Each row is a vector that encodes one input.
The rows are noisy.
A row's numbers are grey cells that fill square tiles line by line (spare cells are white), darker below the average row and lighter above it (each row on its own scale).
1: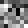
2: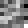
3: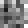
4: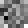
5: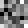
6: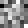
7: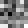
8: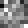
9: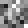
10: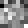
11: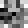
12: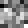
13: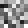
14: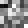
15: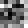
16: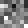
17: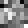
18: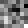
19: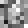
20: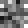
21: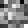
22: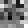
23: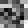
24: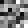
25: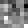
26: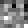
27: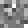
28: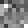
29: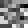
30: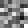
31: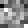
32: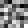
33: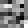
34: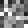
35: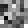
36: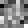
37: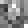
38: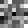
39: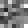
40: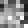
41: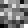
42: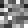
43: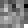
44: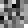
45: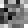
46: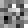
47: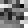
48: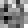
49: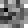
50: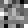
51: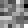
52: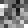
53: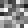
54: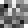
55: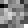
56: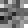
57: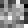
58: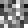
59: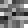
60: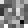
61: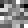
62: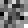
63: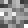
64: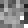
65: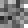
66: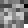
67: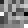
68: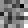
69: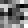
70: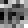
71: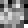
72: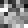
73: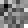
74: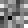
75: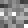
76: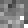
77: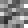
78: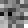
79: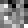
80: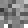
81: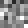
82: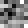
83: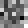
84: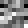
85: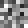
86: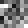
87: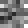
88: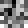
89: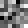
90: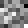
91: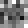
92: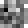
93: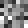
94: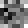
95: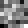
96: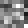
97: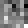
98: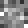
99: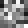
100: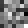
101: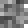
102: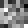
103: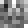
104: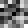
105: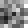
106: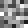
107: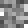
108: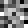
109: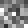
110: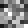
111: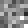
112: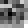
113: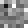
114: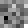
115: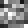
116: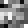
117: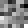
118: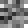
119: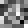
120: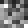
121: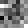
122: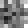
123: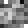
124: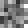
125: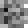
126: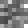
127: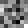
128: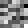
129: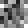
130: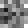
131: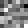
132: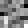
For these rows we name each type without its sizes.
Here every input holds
a point on a line and three true/false values.
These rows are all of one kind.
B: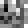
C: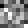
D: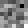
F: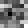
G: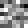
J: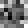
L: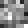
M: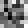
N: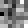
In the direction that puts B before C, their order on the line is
M, B, J, D, F, C, G, N, L.
